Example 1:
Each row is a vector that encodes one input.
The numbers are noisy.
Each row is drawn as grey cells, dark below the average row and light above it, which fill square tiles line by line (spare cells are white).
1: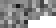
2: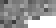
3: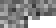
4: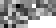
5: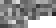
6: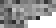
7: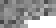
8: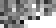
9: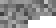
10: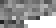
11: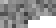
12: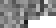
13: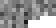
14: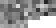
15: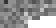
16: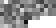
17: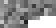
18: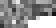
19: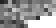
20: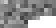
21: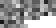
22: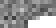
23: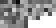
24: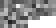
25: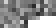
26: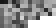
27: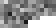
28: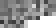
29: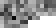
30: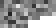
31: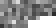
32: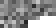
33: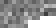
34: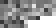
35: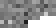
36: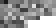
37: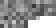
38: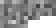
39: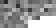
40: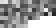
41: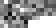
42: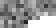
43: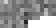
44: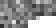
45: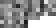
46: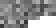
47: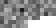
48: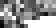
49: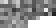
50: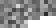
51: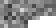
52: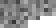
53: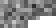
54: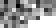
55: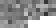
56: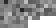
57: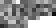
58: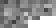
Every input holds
either a point on each of two 3-point lines, or a point on a 5-point line.
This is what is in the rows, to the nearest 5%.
About 45% of them hold a point on each of two 3-point lines. The rest hold a point on a 5-point line.
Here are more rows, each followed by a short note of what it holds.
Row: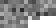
a point on each of two 3-point lines
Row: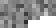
a point on a 5-point line
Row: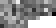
a point on a 5-point line
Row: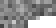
a point on a 5-point line
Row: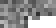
a point on each of two 3-point lines
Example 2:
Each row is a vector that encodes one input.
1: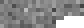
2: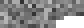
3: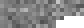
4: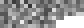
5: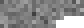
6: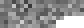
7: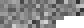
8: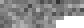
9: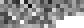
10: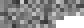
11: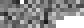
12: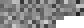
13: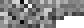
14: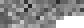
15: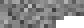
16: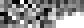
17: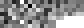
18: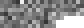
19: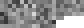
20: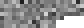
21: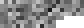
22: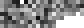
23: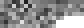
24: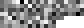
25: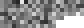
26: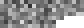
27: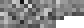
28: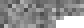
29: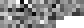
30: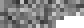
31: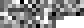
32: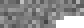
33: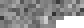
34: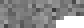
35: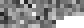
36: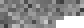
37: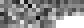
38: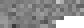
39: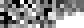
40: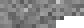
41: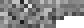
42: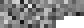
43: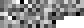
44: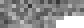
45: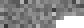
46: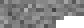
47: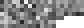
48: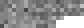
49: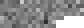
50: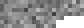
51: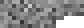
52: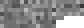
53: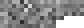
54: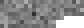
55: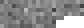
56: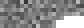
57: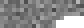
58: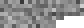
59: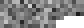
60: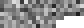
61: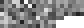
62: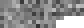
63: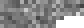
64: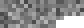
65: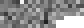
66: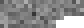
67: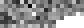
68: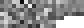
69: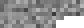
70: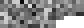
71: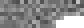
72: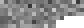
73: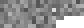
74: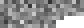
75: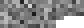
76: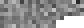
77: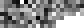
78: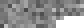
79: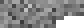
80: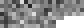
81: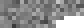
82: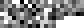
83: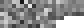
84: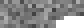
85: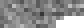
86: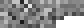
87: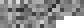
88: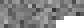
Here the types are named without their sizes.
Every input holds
a list of points on a circle.
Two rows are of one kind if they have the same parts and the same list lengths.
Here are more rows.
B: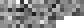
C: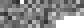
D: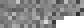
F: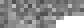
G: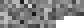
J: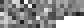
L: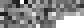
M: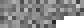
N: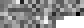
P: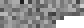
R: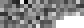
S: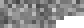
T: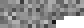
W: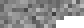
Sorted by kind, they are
B
C, G, J, L, R
D, F, M, N, P, S, T, W

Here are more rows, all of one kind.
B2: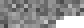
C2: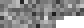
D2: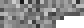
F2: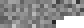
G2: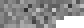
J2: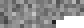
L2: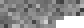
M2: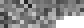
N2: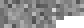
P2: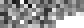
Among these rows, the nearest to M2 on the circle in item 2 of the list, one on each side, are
D2 and F2.
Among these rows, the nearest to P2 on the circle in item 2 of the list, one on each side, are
B2 and J2.
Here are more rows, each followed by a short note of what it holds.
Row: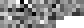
the empty list
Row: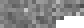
a list of one item
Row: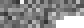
a list of one item
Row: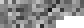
the empty list
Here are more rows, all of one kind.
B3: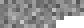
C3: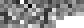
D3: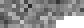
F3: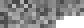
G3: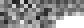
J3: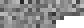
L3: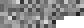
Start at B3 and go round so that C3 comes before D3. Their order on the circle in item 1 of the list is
B3, C3, G3, D3, F3, L3, J3.
